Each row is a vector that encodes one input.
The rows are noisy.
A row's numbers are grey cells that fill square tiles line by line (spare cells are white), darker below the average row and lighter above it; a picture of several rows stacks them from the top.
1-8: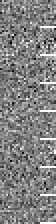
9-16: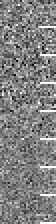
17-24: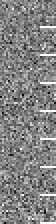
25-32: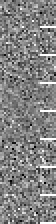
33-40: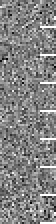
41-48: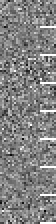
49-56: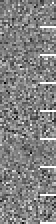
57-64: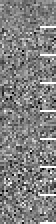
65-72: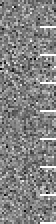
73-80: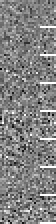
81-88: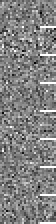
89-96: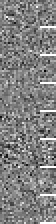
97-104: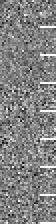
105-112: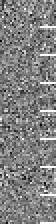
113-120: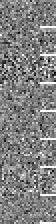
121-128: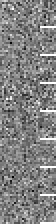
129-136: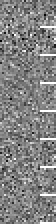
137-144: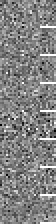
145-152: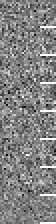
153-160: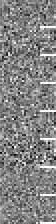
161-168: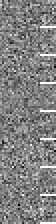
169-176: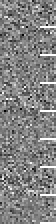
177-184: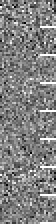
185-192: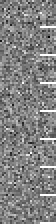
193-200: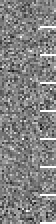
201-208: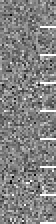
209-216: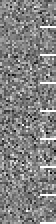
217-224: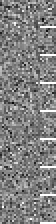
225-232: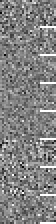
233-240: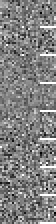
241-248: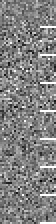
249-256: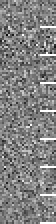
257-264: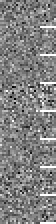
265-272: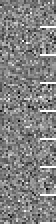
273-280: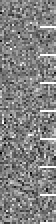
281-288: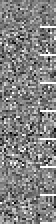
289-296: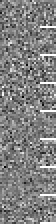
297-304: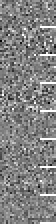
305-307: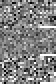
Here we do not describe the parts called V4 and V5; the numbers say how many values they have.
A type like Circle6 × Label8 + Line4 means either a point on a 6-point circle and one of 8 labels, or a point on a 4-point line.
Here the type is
Bool × (Tree9 + V4) × V5.
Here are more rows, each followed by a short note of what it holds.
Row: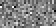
a true/false value, a value of V4 and a value of V5
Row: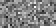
a node of a 9-node tree, a true/false value and a value of V5
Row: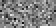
a true/false value, a value of V4 and a value of V5
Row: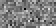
a node of a 9-node tree, a true/false value and a value of V5
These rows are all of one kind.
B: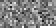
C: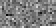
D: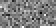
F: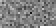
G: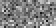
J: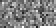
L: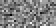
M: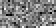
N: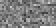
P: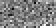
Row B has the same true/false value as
G, J, N and P.
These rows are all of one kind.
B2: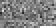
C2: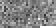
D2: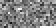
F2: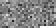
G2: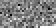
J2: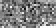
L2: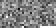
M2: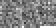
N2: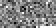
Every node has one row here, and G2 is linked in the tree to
F2.
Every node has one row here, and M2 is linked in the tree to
J2 and L2.
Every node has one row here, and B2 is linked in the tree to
C2.
